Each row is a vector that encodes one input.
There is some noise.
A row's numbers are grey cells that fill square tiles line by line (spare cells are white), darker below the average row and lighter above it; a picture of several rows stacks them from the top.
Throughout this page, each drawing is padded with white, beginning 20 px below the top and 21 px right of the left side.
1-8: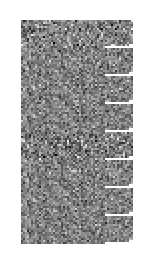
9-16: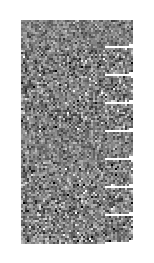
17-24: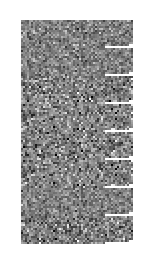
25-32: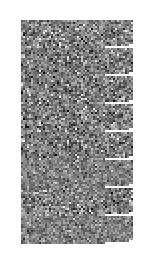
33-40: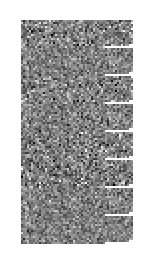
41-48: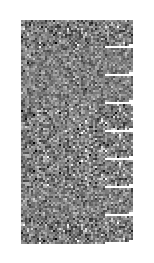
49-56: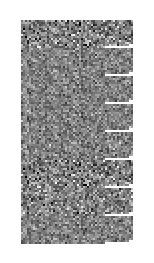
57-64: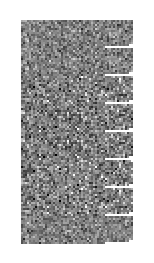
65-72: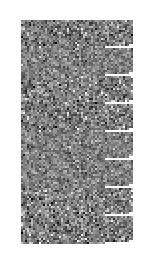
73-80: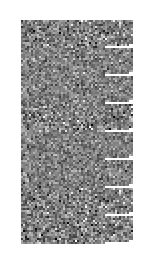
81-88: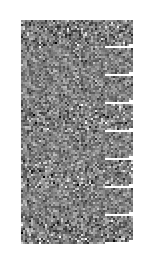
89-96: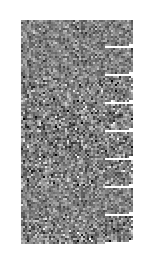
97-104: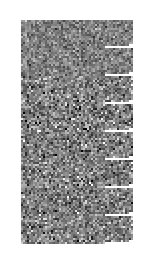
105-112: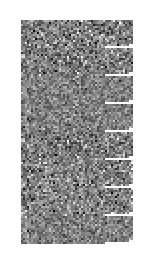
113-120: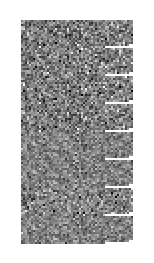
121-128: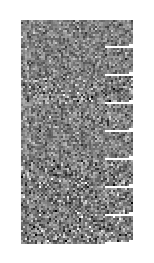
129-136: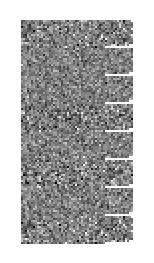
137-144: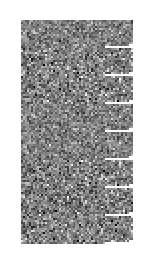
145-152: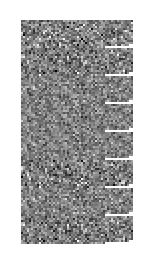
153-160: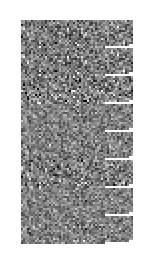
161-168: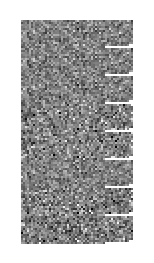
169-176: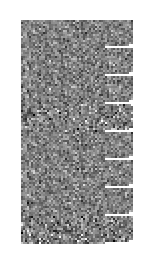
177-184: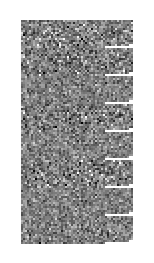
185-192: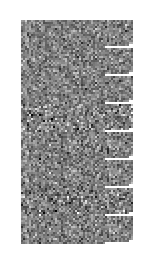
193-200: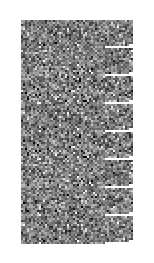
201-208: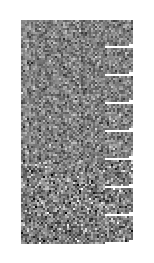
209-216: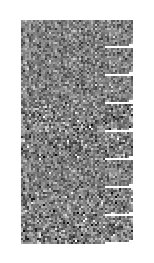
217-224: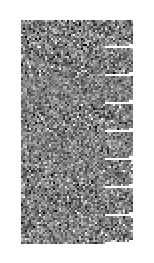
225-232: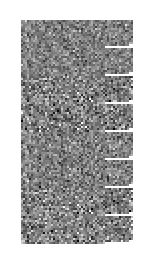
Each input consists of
either a point on a 7-point line, or a point on a 12-point line.
